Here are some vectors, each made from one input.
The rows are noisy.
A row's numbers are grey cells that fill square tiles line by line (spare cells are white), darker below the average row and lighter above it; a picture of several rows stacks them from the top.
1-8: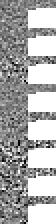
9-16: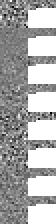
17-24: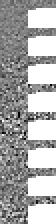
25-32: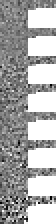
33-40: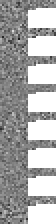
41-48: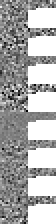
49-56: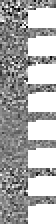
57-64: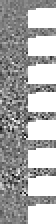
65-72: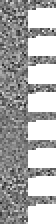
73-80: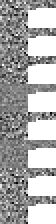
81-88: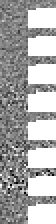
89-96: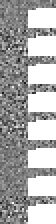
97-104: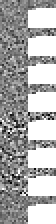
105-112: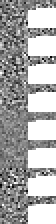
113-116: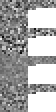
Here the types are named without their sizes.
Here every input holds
a point on a line, together with either a point on a line, or a node of a tree.
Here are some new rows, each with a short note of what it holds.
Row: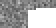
a point on a line and a node of a tree
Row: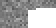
a point on each of two lines
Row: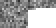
a point on each of two lines
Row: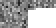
a point on each of two lines
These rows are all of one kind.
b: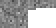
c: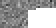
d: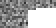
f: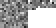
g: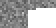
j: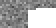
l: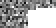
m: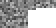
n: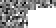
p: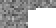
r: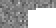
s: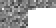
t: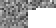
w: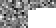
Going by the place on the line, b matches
f, g and p.
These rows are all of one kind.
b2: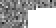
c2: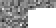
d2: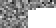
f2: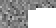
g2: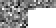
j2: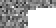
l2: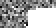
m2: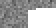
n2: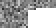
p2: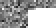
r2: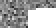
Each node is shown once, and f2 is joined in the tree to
b2, d2, g2, j2 and n2.
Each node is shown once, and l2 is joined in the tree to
d2.
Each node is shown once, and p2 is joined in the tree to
g2.
